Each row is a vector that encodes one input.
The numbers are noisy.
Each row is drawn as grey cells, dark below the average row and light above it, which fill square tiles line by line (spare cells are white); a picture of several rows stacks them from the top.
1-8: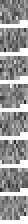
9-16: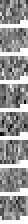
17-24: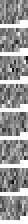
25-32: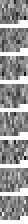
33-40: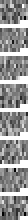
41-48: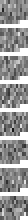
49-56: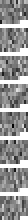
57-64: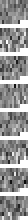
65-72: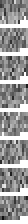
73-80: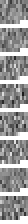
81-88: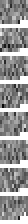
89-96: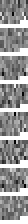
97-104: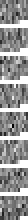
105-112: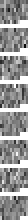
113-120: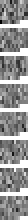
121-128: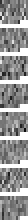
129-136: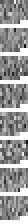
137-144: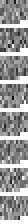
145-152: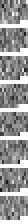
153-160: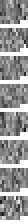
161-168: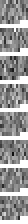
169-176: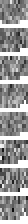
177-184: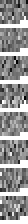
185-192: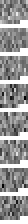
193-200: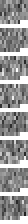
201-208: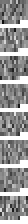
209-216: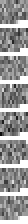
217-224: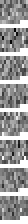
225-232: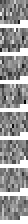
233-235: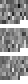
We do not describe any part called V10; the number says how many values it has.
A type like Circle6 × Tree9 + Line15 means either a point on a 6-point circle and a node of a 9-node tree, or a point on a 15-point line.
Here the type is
(Bool × Bool × Bool × Bool + Unit) × Tree11 × V10.
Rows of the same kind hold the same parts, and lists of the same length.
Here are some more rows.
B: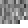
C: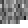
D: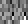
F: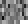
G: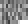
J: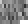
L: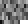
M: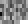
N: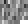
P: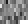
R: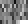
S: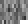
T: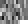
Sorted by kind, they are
B, F, J, L, N
C, D, G, M, P, R, S, T

